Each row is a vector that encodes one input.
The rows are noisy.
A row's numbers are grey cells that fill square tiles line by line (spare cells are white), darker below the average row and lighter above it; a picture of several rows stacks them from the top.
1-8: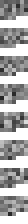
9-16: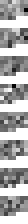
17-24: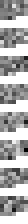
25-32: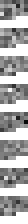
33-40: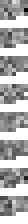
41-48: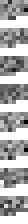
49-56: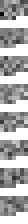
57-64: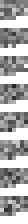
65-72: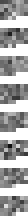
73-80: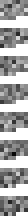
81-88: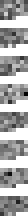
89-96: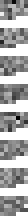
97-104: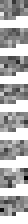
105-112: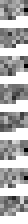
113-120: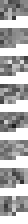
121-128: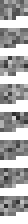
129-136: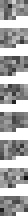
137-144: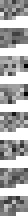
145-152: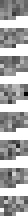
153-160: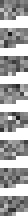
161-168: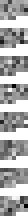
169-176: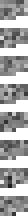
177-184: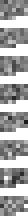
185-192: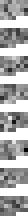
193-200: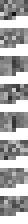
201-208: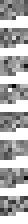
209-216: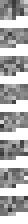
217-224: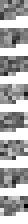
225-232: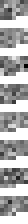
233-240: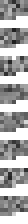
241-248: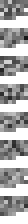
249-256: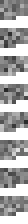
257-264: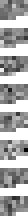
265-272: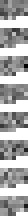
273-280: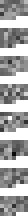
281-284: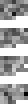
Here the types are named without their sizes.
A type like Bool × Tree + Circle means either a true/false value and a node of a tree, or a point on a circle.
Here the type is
(Label + Line) × List(Circle).
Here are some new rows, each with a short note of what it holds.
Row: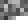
a point on a line, together with a list of two items
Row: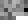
a label, together with the empty list
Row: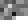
a point on a line, together with a list of three items
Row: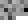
a label, together with the empty list
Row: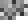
a point on a line, together with a list of three items
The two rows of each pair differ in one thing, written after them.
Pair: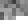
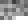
the place on the circle in item 1 of the list
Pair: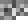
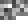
the label
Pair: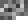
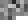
the place on the circle in item 1 of the list
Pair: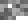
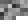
the place on the circle in item 1 of the list
